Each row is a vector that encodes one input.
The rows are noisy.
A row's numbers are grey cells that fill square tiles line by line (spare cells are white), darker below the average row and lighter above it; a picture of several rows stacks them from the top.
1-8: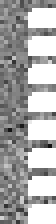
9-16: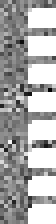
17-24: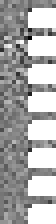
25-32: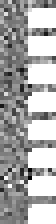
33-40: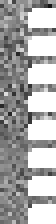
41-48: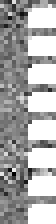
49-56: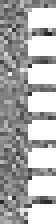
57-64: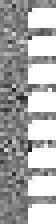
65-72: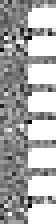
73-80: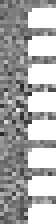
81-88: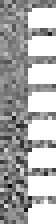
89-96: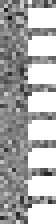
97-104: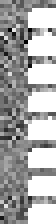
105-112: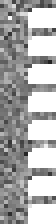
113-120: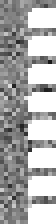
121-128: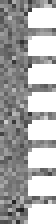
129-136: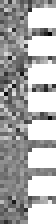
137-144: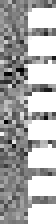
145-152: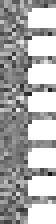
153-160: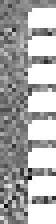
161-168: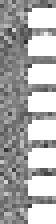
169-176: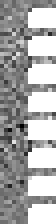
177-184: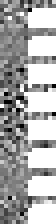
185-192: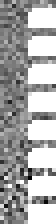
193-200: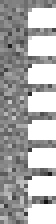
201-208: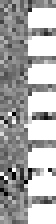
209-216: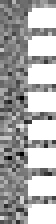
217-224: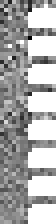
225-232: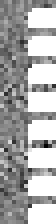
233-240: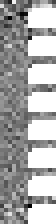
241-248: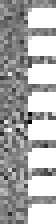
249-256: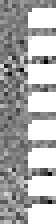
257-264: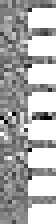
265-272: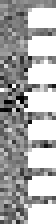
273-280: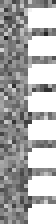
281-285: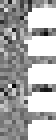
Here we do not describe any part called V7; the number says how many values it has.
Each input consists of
a point on a 9-point line, together with either a point on an 11-point line and a true/false value, or a list of up to three values of V7.
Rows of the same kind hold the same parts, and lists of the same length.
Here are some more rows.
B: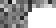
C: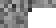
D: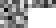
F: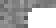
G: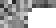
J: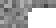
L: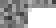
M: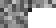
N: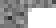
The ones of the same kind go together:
B
C
D, M
F, J, N
G, L

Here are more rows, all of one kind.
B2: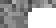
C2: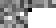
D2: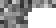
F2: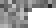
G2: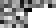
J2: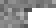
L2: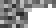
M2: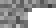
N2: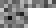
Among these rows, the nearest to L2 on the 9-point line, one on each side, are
B2 and C2.
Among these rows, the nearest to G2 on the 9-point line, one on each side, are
F2 and N2.
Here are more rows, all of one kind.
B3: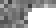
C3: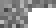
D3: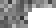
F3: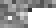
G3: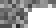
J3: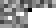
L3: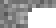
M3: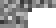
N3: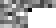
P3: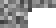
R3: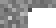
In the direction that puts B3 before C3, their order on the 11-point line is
F3, B3, G3, N3, P3, C3, J3, R3, M3, D3, L3.
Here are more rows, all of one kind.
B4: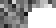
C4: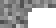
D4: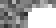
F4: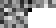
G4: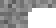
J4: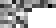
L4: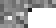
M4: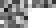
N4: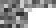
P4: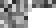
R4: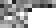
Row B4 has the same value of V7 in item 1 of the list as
C4, M4 and P4.
